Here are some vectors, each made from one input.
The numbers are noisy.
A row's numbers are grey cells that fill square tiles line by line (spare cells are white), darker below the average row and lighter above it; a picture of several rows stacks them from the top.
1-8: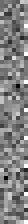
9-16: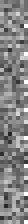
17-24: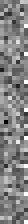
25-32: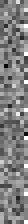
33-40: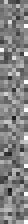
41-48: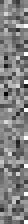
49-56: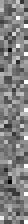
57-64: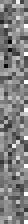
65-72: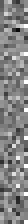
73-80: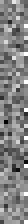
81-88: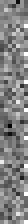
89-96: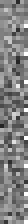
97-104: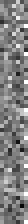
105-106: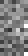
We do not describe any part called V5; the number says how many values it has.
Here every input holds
one of 7 labels, together with either a point on a 4-point line, or a value of V5.
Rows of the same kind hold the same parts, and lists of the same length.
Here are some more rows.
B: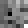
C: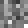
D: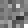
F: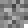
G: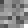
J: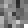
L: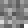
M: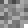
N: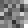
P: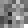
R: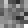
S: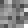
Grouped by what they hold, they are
B, P
C, D, F, G, J, L, M, N, R, S

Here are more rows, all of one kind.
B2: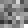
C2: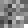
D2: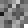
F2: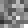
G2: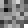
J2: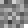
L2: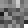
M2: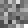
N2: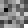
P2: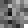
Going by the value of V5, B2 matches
D2, L2 and N2.
